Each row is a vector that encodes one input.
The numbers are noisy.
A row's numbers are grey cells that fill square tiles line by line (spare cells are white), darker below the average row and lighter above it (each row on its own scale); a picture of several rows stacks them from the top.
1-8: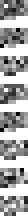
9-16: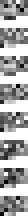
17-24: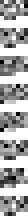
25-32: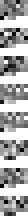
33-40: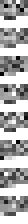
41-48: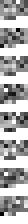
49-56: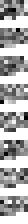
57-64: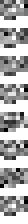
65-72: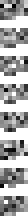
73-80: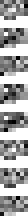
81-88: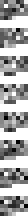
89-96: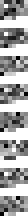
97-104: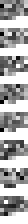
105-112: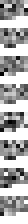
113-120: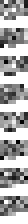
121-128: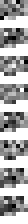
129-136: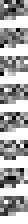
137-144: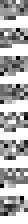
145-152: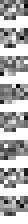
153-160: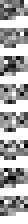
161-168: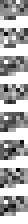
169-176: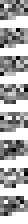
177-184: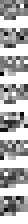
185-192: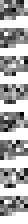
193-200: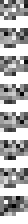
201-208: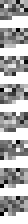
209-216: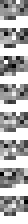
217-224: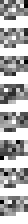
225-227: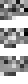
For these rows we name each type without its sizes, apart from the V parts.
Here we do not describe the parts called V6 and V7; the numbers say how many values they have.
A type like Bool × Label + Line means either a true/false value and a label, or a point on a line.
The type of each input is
Bool × V7 + Circle × (Line + V6).
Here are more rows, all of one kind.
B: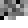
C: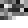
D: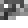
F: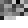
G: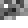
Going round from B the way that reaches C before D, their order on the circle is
B, F, C, D, G.
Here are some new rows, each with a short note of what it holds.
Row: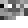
a point on a circle and a point on a line
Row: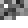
a point on a circle and a value of V6
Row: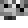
a true/false value and a value of V7
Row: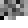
a point on a circle and a value of V6
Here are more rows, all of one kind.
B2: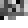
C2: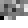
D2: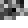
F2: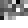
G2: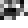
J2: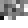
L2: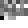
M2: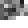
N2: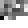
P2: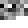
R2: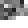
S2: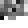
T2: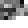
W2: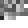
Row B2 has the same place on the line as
D2, F2 and T2.
